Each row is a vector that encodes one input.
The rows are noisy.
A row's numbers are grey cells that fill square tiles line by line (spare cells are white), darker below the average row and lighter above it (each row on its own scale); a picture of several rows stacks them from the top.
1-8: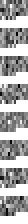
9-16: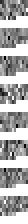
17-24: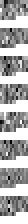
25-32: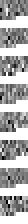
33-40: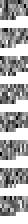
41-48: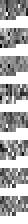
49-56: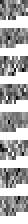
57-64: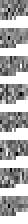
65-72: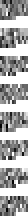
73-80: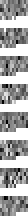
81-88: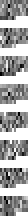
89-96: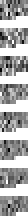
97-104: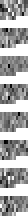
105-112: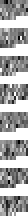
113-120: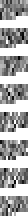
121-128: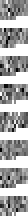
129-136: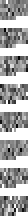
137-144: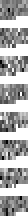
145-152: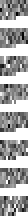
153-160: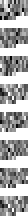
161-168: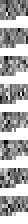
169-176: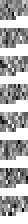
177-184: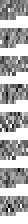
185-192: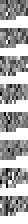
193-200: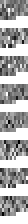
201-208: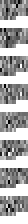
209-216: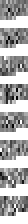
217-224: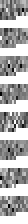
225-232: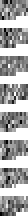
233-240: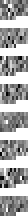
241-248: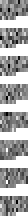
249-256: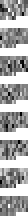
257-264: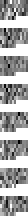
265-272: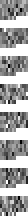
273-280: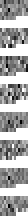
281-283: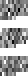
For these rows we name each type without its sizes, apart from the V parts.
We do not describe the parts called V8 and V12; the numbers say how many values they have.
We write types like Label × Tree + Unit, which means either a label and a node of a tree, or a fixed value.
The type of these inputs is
Label + (Line + V12) × V8.
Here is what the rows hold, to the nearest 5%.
About 15% of them hold a label. The rest hold a value of V8, together with either a point on a line, or a value of V12.
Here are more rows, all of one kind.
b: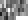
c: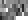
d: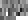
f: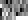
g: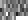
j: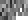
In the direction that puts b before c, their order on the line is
b, j, c, f, d, g.
